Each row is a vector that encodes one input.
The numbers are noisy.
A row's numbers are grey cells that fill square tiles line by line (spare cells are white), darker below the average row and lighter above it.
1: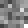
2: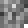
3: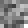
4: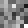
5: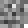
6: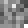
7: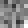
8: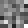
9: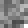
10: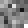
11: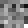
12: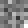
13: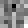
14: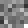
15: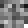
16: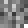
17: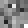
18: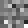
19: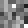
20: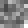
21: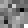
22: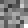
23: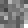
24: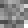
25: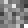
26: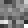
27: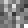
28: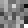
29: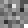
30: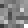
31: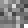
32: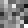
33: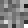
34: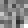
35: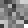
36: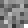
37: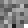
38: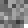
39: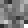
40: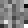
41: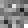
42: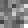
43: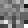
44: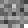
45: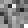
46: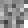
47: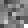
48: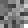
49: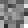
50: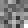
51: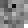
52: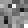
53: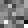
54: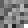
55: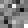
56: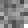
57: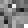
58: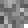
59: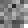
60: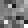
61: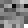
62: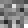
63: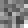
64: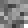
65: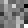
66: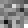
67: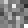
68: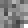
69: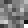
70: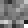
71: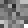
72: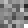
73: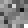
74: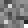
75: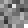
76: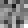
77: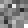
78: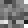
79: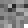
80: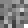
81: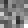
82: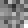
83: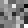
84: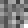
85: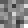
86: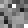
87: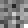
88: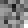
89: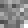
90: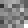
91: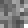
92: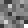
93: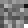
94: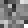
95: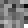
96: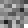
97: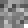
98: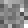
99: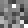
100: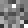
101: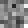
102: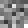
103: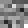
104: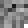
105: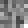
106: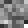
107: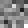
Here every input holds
a point on a 6-point line, together with either a fixed value, or a node of a 9-node tree.
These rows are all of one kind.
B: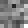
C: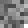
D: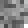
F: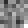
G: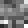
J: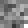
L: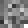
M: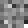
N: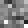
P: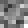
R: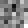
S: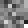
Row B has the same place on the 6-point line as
C, D and J.
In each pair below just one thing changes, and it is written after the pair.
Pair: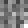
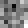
the node of the tree
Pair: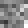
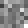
the place on the 6-point line
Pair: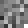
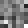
the place on the 6-point line
